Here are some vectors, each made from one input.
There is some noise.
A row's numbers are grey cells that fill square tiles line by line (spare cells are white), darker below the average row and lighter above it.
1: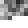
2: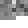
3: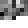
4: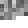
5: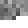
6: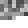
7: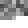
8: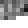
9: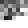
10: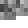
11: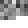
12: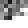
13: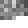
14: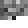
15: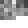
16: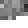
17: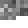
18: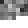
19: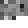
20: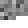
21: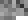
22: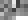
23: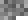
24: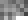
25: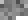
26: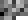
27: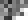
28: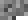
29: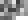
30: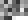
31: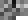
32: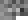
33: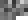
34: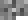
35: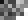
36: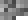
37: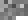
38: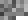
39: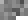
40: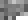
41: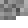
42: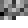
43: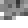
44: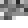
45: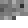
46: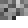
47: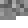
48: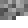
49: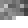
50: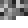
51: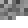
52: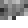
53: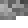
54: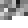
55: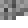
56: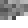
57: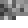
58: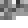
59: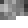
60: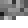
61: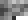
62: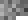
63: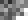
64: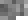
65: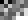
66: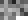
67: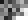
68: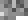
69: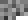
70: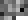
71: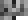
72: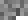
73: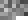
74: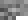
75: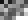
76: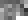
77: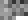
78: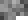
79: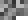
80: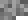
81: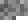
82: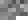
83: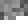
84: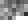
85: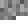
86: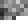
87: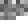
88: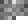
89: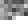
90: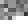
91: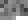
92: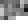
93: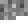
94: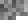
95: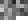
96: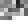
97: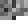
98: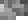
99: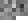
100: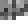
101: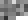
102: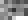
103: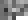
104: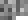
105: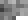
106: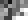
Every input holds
a point on an 8-point line, together with either a fixed value, or five true/false values.
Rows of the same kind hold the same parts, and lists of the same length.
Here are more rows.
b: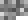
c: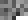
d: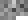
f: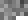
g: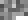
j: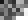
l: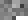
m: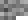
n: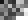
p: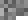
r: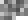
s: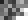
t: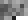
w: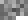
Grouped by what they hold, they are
b, c, d, f, g, l, m, p, r, t, w
j, n, s

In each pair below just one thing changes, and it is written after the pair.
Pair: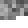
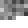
one of the five true/false values
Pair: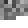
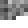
one of the five true/false values
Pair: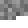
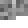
one of the five true/false values
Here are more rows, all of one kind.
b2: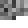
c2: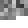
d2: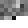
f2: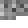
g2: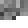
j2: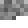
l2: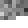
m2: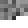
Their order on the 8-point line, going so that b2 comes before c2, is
m2, b2, g2, j2, d2, l2, f2, c2.
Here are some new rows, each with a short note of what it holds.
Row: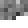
a point on an 8-point line and five true/false values
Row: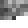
a point on an 8-point line and five true/false values
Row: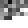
a point on an 8-point line
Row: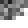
a point on an 8-point line
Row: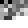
a point on an 8-point line
